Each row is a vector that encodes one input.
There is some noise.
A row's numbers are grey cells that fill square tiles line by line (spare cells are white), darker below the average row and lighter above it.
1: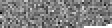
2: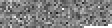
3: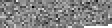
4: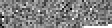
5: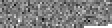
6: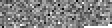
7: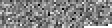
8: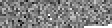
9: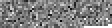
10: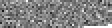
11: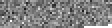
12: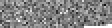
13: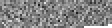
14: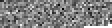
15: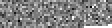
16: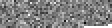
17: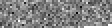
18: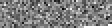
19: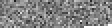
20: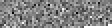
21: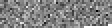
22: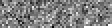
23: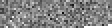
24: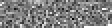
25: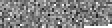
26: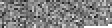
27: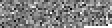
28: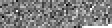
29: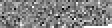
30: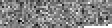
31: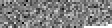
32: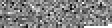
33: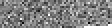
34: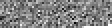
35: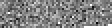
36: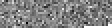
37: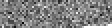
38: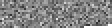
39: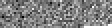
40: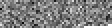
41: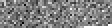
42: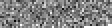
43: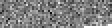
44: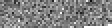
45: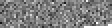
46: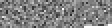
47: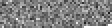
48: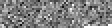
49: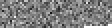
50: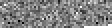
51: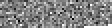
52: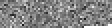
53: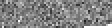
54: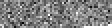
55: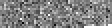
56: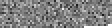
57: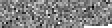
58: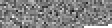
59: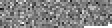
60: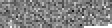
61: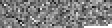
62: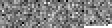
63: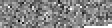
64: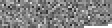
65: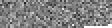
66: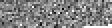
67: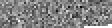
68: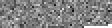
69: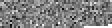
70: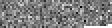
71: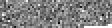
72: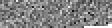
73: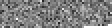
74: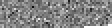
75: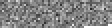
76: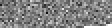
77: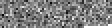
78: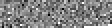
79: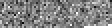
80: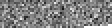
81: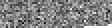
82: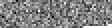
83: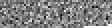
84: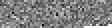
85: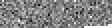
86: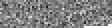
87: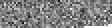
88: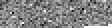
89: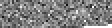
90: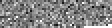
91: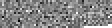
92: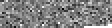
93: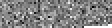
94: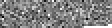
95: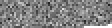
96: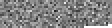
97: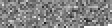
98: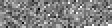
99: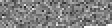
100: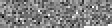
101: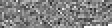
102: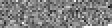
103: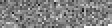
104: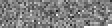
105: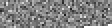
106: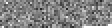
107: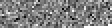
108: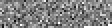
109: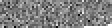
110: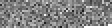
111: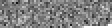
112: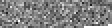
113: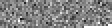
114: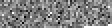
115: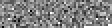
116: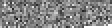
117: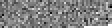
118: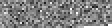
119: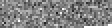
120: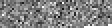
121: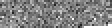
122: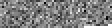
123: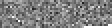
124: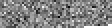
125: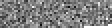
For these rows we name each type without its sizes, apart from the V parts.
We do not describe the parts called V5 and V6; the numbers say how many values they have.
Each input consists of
a label, a true/false value, a value of V5 and a value of V6.
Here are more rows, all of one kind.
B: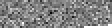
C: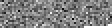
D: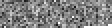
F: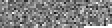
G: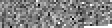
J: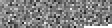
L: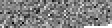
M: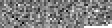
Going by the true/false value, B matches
D and G.
